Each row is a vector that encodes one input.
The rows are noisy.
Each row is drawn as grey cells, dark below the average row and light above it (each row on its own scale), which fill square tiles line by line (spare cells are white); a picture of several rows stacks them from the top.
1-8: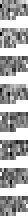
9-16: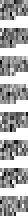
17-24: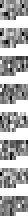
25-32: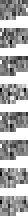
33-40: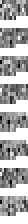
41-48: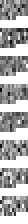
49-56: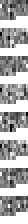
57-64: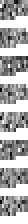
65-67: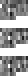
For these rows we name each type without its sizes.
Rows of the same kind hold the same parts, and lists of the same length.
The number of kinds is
3.
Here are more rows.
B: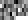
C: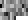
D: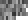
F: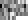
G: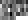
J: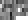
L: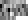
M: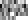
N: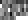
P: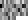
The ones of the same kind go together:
B, G, J, N
C, F, L, M, P
D

